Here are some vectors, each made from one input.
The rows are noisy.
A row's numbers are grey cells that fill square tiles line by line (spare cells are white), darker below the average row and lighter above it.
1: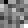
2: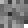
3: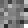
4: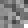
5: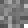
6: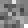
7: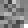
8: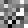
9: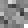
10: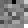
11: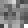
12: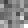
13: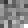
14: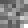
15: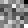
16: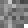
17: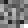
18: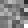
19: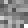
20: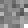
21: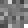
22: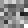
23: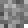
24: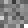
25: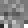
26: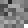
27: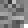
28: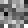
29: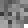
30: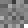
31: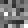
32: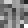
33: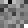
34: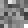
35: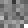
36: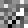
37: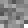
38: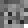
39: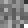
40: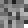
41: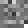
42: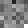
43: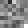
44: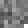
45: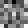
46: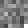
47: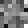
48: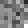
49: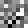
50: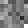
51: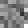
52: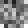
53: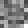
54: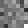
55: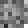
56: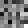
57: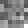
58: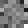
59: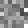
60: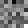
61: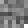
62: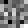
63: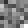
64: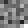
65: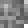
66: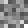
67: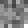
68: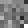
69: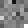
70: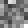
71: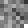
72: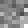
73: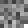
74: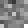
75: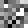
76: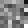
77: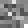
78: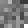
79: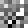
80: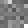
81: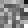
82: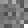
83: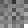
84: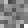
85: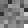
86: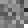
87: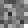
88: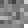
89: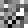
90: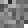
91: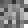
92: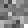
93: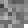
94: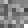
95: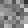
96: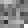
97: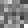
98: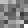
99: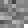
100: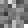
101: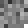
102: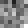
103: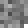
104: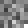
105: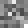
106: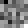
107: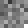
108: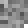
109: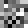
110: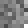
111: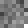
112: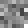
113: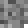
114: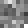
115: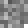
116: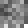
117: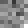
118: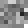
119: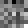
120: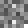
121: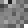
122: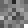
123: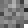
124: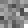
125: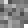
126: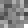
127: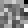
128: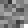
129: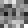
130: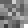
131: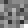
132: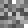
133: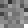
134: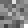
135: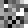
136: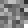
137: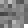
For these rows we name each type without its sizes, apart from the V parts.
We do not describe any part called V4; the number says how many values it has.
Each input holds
a list of items, each a point on a line and a value of V4.
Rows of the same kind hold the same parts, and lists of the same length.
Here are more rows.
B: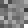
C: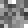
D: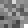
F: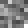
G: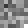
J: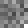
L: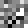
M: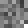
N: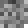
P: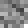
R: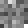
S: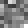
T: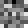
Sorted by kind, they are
B, J, M, N, R, T
C, D, F, G, P, S
L

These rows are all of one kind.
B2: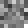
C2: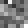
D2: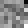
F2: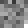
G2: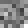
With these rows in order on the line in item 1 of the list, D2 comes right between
F2 and G2.
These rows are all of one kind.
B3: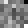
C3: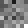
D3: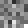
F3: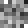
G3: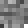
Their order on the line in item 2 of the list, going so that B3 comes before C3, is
D3, B3, G3, F3, C3.
